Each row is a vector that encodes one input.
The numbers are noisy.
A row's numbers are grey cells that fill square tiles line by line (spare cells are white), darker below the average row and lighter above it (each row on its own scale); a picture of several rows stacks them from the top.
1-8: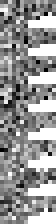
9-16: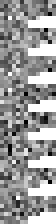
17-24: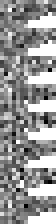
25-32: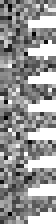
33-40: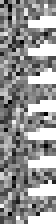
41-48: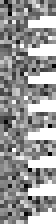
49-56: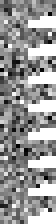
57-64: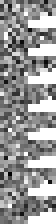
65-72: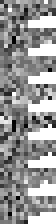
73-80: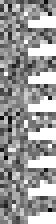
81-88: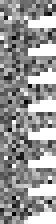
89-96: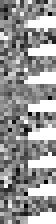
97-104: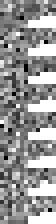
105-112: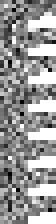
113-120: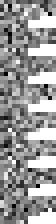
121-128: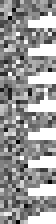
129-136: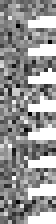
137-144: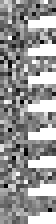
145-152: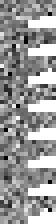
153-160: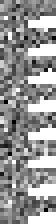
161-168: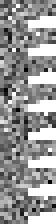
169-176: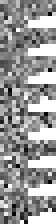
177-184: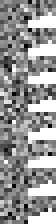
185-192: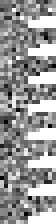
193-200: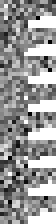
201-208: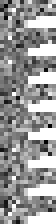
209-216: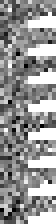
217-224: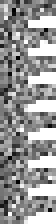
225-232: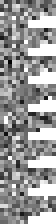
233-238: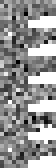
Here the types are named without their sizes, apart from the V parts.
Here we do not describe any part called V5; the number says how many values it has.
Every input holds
a list of items, each a point on a line and a value of V5.
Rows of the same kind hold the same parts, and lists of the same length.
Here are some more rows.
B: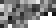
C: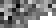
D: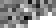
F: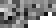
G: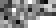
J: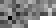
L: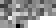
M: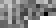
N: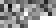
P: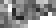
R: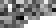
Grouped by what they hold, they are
B, C, F, J, M, P, R
D
G, L, N

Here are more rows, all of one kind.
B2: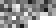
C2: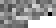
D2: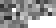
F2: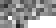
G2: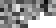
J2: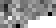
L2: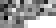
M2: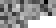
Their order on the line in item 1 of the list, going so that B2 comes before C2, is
B2, F2, G2, M2, C2, J2, D2, L2.
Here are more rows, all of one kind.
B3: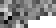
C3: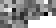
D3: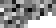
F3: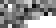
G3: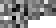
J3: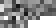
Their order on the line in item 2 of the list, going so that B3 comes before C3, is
J3, D3, B3, G3, F3, C3.
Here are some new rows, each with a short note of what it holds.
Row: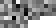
a list of two items
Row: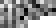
a list of two items
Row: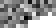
the empty list
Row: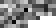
a list of two items
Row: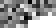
the empty list
